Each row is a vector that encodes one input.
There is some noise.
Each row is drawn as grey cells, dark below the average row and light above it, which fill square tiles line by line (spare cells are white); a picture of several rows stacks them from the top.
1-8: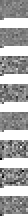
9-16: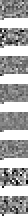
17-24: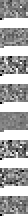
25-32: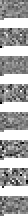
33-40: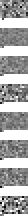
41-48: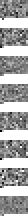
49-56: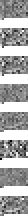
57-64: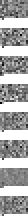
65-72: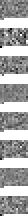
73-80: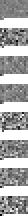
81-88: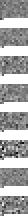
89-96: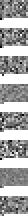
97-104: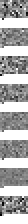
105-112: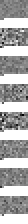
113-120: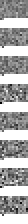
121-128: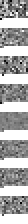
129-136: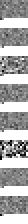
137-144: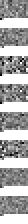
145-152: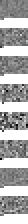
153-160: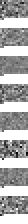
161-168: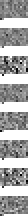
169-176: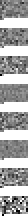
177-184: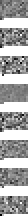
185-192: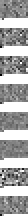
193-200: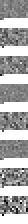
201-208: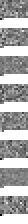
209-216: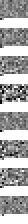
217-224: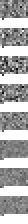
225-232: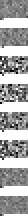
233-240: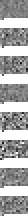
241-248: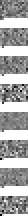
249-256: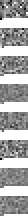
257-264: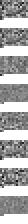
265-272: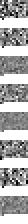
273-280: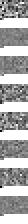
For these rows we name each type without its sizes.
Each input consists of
a list of points on a line.
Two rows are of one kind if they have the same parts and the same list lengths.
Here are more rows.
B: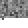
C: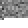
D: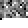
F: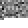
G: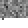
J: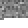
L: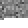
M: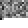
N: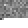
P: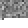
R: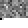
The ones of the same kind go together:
B, D, G, J, P
C, F, L, M
N
R

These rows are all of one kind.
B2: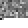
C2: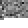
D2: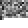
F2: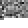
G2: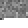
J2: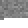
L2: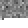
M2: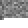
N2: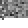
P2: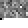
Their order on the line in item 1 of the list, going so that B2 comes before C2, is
L2, D2, B2, P2, J2, M2, F2, N2, C2, G2.
